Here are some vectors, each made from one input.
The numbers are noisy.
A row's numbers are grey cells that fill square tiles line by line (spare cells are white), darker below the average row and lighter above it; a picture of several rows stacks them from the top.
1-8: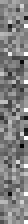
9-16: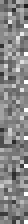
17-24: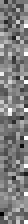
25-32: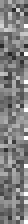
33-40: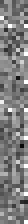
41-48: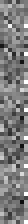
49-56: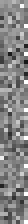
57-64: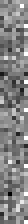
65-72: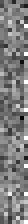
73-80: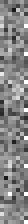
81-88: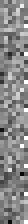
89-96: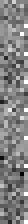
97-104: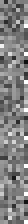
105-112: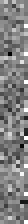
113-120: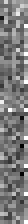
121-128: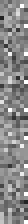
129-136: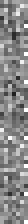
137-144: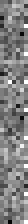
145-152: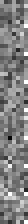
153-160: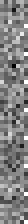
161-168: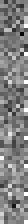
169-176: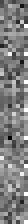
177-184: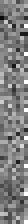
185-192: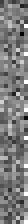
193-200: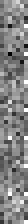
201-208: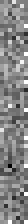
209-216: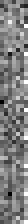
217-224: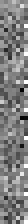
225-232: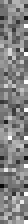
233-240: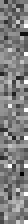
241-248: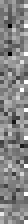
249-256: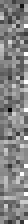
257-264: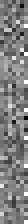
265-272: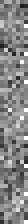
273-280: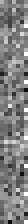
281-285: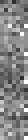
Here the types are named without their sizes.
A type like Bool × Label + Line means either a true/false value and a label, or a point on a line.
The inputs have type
(Circle + Line) × (Tree + Unit).
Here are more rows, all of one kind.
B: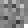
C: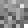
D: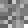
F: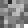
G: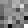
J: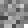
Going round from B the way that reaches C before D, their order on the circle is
B, G, C, F, D, J.
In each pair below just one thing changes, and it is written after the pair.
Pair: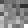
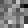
the node of the tree
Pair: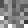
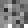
the node of the tree
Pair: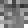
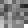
the node of the tree
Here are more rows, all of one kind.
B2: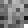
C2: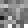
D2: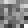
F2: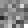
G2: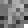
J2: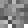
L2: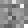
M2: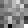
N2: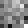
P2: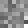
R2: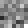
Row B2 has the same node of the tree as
G2, M2 and N2.
